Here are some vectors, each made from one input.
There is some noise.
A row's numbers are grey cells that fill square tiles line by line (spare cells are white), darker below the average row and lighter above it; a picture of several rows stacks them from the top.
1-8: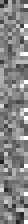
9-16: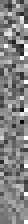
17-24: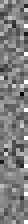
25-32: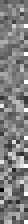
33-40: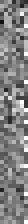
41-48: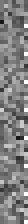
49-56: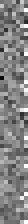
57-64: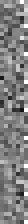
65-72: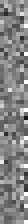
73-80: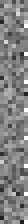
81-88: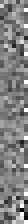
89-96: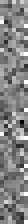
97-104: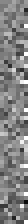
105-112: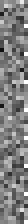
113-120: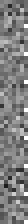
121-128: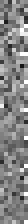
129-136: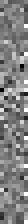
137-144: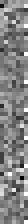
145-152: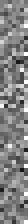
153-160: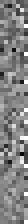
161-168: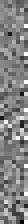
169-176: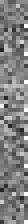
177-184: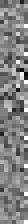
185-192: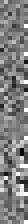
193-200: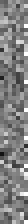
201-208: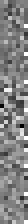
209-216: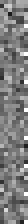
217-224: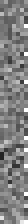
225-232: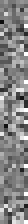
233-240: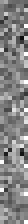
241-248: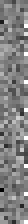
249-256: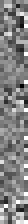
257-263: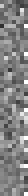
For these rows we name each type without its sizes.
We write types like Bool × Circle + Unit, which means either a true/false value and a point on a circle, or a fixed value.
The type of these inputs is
Label × (Label + Line).
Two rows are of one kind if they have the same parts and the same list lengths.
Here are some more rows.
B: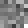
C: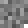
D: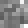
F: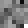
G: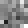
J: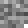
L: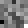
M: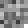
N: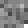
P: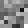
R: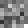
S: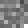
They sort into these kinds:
B, C, F, J, L, M, N, R, S
D, G, P

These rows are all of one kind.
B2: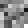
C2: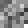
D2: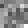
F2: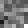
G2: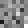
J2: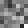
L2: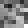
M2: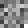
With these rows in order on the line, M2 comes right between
J2 and L2.
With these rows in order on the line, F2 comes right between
B2 and G2.
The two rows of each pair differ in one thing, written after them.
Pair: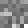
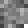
the label
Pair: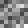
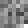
the place on the line
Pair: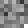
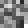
the place on the line
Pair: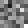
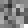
the place on the line
